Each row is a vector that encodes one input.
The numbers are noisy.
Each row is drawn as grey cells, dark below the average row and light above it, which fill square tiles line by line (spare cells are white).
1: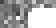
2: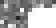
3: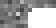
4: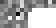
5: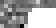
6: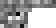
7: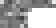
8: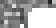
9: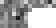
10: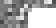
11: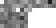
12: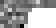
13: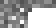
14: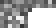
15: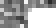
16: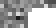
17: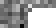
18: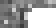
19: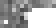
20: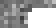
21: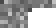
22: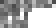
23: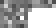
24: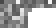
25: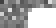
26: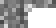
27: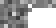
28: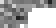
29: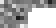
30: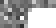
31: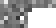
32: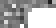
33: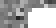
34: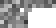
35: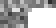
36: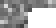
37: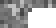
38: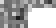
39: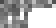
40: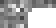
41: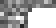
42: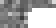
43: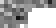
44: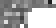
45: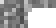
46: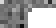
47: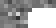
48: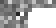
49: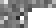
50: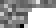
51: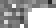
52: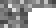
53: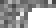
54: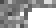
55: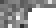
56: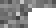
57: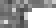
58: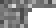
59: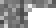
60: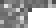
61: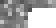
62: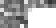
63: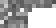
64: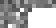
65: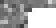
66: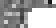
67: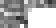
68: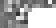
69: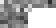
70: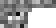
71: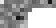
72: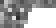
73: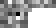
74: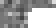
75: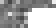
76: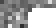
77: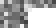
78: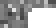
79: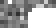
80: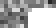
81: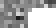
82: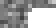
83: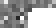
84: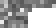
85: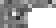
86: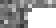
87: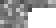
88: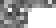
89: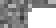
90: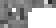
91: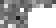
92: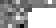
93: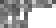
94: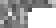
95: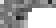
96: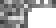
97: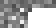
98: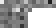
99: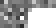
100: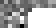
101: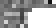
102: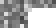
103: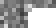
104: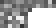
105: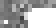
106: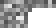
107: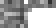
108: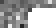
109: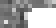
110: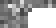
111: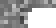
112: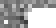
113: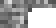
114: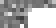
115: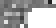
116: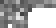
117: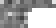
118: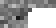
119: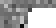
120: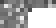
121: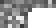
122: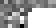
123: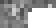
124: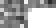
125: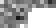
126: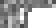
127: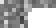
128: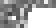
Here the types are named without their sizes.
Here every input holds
a label, together with either a label, or a point on a line.
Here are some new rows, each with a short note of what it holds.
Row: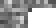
two labels
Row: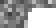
two labels
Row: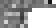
a label and a point on a line
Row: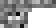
two labels
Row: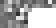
two labels
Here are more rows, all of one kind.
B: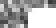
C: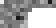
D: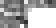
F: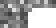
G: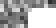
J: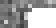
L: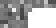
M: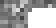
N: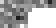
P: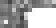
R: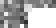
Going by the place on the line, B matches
D, N and R.
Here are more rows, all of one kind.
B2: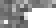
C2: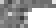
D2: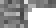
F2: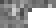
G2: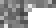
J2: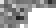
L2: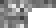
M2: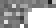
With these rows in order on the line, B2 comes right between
C2 and M2.
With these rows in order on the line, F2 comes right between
C2 and D2.
